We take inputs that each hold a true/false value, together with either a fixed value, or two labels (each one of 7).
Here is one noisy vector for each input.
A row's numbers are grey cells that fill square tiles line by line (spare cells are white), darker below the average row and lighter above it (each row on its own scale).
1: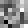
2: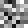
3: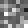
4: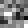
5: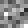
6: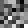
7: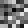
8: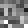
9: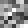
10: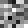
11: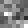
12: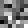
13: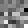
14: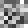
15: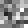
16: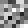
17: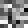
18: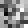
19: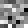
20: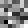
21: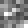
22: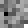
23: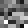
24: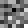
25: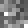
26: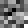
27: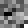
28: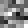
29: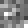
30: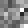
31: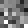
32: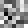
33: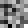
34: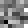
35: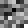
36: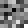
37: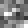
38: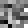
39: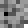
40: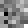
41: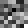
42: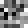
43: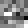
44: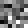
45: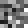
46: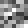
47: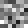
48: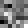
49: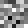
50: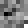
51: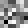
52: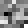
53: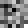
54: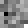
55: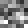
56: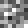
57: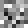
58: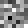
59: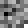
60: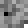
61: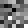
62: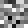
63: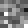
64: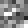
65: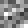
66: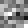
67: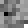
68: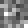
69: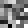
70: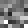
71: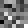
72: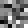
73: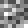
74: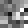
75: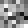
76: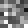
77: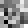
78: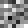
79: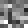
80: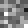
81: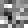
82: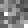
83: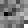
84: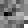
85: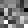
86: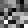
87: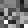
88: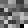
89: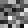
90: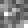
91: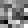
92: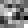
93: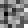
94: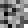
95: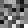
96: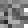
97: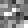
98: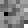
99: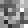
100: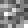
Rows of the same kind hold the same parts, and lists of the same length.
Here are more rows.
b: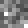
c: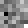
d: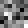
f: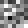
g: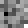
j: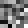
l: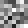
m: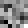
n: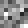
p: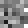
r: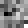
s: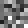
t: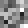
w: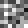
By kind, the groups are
b, c, d, f, g, j, l, p, s, w
m, n, r, t

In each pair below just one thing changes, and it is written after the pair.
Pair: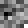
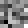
one of the two labels
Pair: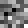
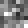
one of the two labels
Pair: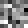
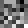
one of the two labels
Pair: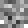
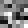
the true/false value
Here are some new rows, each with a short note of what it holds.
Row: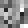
a true/false value
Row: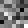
two labels (each one of 7) and a true/false value
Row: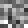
two labels (each one of 7) and a true/false value
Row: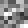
a true/false value
